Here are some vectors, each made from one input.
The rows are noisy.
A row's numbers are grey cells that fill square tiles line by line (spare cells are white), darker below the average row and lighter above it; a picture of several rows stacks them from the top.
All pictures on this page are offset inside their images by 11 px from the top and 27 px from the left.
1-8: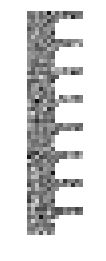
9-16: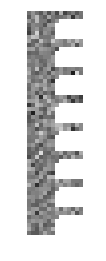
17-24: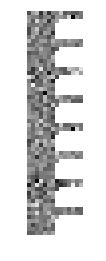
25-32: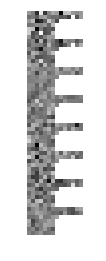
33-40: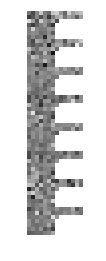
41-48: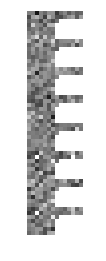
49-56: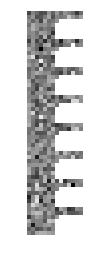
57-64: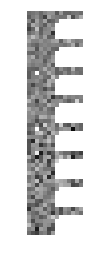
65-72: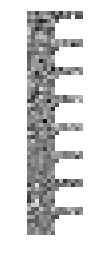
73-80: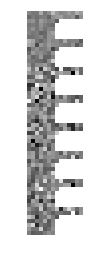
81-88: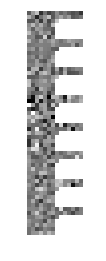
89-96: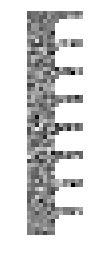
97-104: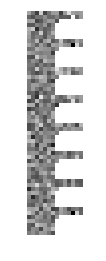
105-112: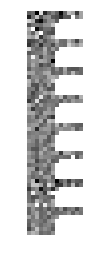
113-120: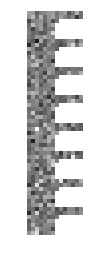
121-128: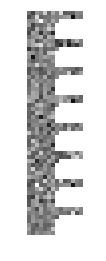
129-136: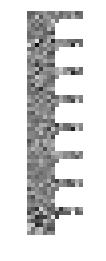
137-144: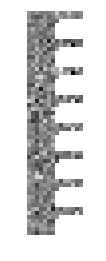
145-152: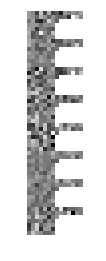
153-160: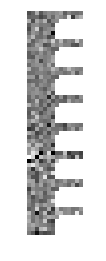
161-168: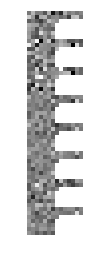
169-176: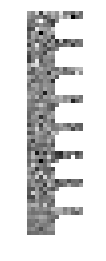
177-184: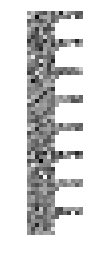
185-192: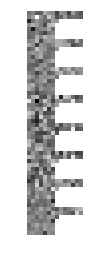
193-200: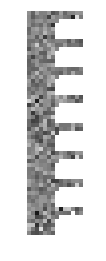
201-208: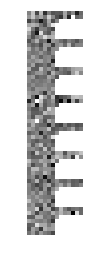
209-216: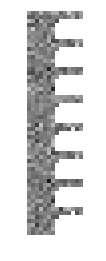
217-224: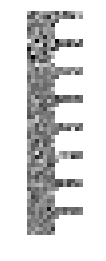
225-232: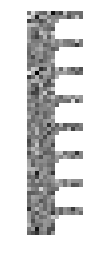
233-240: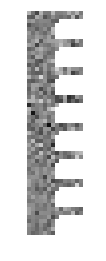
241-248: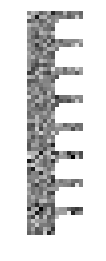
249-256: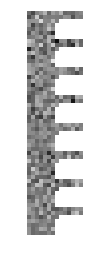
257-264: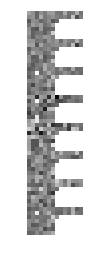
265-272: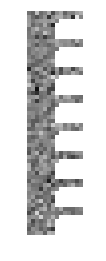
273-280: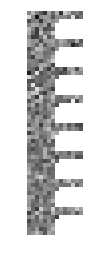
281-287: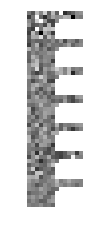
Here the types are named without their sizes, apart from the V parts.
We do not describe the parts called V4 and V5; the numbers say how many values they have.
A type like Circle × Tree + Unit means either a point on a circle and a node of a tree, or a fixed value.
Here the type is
Line + List(Bool × V4 × V5) + Tree.
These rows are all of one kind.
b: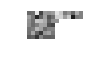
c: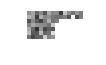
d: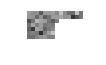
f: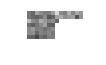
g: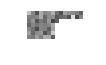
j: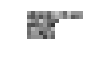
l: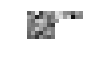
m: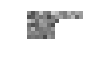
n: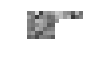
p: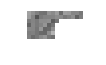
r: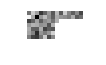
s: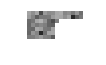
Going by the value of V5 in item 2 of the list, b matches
c, g and r.
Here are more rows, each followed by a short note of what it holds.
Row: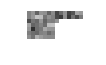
a node of a tree
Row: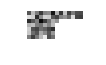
the empty list
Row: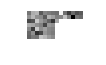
a node of a tree
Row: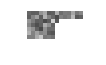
the empty list
